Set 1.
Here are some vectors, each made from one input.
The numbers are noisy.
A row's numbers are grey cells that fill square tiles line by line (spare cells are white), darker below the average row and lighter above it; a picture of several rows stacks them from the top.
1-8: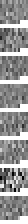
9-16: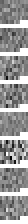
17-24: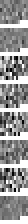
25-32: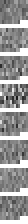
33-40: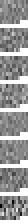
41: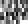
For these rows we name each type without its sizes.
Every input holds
a point on a line and a true/false value.
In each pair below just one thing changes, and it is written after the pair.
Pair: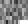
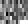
the true/false value
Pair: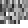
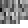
the place on the line
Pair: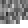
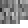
the true/false value
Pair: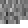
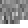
the true/false value
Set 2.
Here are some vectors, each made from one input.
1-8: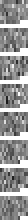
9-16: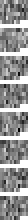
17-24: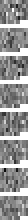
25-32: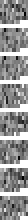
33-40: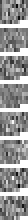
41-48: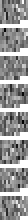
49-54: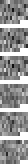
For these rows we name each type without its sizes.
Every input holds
either a point on each of two lines, or a node of a tree.
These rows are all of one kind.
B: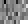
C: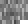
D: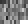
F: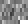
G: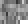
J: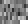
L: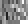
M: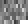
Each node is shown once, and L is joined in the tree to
G.
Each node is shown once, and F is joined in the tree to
C and J.
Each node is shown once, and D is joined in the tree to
M.
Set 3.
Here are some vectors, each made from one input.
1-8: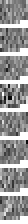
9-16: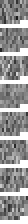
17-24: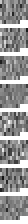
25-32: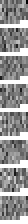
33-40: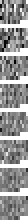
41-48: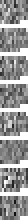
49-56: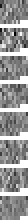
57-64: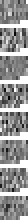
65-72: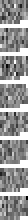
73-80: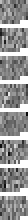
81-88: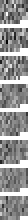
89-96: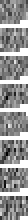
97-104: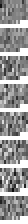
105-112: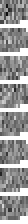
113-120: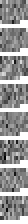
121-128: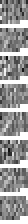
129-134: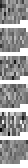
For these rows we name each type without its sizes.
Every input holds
either a point on a circle, or a fixed value, or a node of a tree.
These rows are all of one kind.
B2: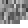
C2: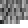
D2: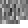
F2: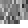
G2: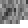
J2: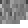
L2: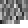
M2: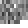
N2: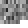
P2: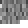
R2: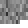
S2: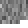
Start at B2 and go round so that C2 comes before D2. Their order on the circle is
B2, C2, L2, J2, P2, S2, D2, F2, G2, N2, M2, R2.
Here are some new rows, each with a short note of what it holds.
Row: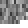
a point on a circle
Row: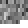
a point on a circle
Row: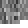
a fixed value
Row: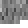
a point on a circle
